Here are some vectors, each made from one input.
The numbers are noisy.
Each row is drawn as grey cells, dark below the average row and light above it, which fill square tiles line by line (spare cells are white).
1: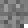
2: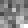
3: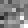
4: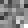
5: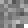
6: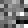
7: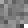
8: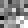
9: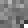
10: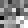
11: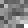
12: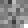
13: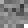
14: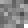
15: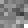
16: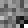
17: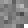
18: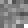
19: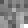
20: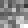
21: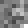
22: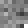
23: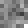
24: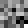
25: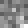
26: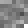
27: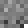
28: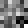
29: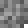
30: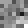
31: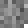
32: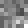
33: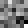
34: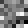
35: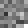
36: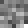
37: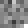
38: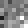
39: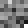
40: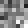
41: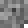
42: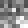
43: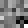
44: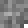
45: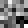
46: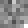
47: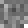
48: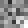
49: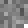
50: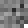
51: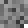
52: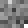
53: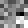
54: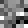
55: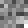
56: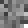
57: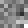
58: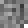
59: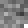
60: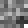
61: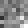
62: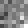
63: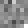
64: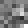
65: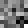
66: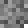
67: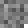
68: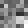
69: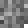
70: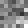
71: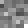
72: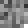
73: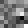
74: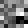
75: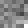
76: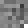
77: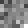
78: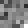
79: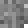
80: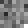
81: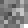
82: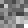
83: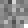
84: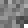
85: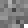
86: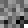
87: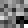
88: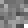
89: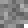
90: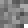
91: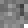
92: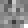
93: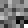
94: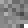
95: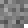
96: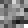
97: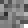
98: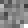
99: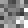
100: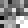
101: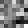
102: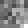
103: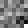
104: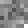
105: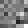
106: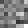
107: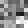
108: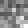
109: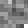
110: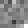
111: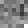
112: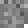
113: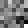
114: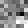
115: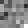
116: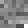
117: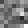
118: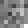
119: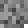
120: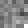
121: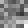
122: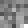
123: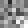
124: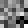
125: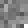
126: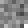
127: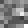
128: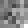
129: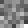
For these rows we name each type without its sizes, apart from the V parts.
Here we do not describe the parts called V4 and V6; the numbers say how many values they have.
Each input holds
either a label, or a true/false value, a value of V4 and a value of V6.
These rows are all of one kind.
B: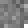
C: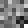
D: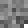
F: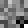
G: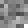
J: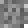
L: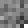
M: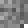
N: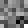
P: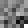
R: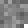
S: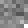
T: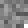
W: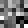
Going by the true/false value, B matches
J, L and P.
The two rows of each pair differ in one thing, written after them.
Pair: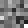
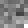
the value of V6
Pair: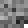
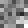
the value of V6
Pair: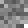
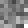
the true/false value
